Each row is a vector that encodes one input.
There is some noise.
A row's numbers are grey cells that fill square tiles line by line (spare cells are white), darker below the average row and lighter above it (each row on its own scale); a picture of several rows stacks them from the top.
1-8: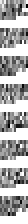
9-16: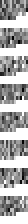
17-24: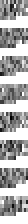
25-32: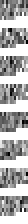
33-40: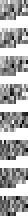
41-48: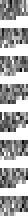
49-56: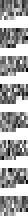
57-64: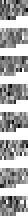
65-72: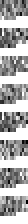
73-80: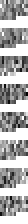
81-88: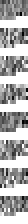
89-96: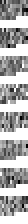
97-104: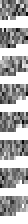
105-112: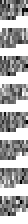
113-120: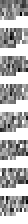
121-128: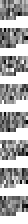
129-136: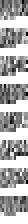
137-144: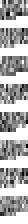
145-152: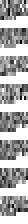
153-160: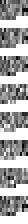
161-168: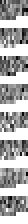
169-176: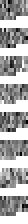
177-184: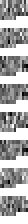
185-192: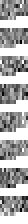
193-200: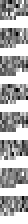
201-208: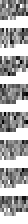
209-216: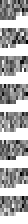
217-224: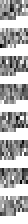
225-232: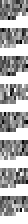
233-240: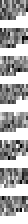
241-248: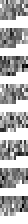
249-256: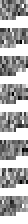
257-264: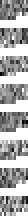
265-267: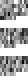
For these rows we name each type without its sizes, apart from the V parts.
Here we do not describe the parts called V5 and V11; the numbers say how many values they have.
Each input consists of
a point on a circle and a true/false value, together with either a node of a tree and a value of V11, or a list of values of V5.
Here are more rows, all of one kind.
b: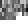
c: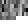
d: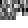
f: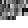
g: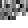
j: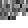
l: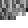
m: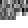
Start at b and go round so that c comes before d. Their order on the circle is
b, c, l, g, j, f, m, d.
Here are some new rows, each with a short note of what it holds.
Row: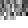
a point on a circle, a node of a tree, a true/false value and a value of V11
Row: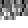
a point on a circle, a node of a tree, a true/false value and a value of V11
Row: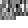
a point on a circle and a true/false value, together with a list of one item
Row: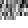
a point on a circle, a node of a tree, a true/false value and a value of V11
